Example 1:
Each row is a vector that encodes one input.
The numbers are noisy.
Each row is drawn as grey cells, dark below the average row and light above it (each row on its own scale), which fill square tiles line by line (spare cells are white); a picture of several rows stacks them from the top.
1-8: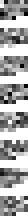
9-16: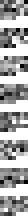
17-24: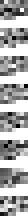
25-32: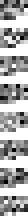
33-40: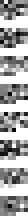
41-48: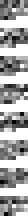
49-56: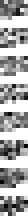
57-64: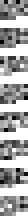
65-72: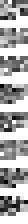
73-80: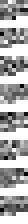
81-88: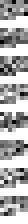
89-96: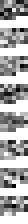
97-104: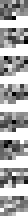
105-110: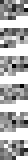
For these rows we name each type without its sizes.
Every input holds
a point on a line.
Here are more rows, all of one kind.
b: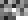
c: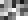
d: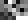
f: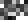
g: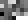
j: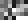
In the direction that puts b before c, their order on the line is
f, j, b, d, g, c.
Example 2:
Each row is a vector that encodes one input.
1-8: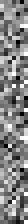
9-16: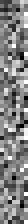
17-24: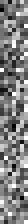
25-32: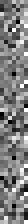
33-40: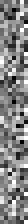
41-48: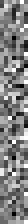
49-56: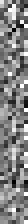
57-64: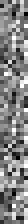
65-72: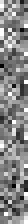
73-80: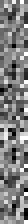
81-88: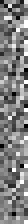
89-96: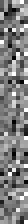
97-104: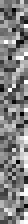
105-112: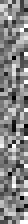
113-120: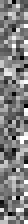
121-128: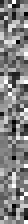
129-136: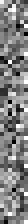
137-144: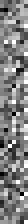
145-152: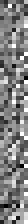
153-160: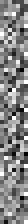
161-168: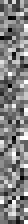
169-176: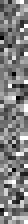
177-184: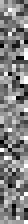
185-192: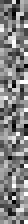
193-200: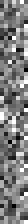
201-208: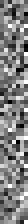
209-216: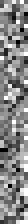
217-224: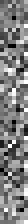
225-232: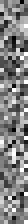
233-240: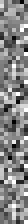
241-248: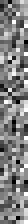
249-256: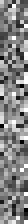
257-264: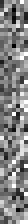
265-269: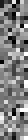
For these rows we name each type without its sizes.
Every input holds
a point on each of two lines.
